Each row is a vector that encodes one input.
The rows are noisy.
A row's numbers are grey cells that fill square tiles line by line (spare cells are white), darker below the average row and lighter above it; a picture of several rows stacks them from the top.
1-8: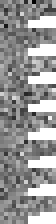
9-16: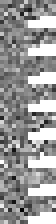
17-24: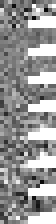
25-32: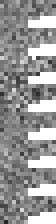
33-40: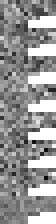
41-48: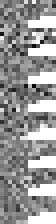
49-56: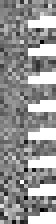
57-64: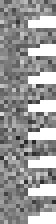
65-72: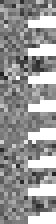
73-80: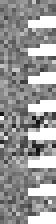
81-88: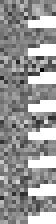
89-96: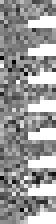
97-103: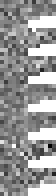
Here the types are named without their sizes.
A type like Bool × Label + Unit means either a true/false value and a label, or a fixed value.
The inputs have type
Line × (Line + Tree).
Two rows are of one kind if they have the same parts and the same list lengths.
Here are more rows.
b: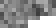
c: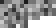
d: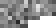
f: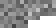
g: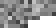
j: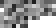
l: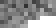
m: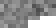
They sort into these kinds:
b, l, m
c, d, f, g, j

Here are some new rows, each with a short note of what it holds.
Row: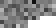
a point on each of two lines
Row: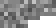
a point on each of two lines
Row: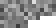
a point on a line and a node of a tree
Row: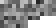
a point on each of two lines
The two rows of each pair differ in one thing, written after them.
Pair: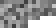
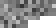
the place on the line
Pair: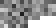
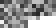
the place on the line
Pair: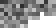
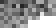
the place on the line
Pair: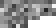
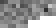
the place on the line
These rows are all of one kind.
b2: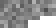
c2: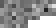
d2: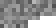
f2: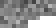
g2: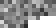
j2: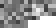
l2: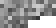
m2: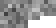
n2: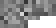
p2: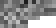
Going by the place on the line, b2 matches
j2, l2, m2 and p2.
